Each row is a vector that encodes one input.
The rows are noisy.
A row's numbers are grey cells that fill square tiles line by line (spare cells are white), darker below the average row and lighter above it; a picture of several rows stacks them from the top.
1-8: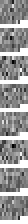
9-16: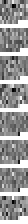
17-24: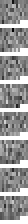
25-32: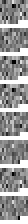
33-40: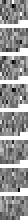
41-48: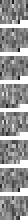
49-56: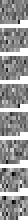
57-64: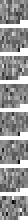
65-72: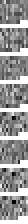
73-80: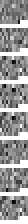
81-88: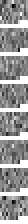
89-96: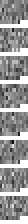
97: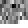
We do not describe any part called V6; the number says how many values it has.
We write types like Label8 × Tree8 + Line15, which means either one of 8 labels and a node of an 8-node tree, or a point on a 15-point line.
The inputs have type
(Bool × Bool × Bool + Unit) × Label7 × V6.
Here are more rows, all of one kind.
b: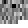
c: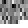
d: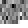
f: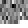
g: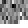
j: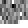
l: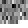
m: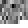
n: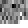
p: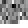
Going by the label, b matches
c, f and g.
